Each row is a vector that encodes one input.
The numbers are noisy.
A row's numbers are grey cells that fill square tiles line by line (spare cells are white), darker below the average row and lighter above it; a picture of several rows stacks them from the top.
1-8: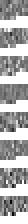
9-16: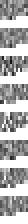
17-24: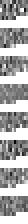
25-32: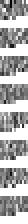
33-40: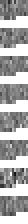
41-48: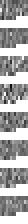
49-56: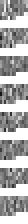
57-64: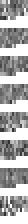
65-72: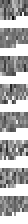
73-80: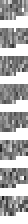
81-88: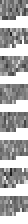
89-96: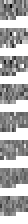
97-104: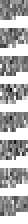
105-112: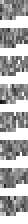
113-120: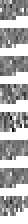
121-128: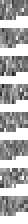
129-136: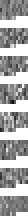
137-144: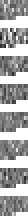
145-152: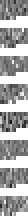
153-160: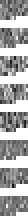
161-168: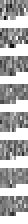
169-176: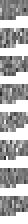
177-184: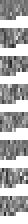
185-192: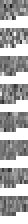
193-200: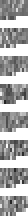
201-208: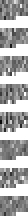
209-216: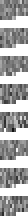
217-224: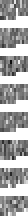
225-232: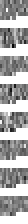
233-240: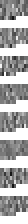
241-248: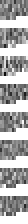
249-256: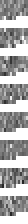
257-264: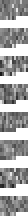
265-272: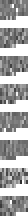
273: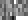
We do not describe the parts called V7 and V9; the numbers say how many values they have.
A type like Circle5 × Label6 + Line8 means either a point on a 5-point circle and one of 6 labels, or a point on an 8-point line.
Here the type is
Label5 × Label5 + (Line4 + Line6) × V7 × V9.
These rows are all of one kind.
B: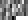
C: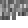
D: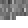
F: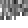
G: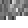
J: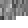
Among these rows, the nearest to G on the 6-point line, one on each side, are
B and J.
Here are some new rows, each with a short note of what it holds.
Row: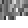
a point on a 6-point line, a value of V7 and a value of V9
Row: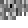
two labels (each one of 5)
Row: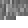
a point on a 4-point line, a value of V7 and a value of V9
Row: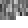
a point on a 4-point line, a value of V7 and a value of V9
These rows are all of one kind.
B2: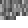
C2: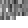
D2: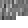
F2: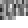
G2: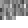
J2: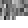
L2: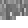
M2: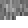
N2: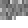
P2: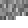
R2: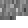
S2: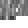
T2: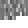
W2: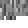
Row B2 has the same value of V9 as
D2, G2 and R2.
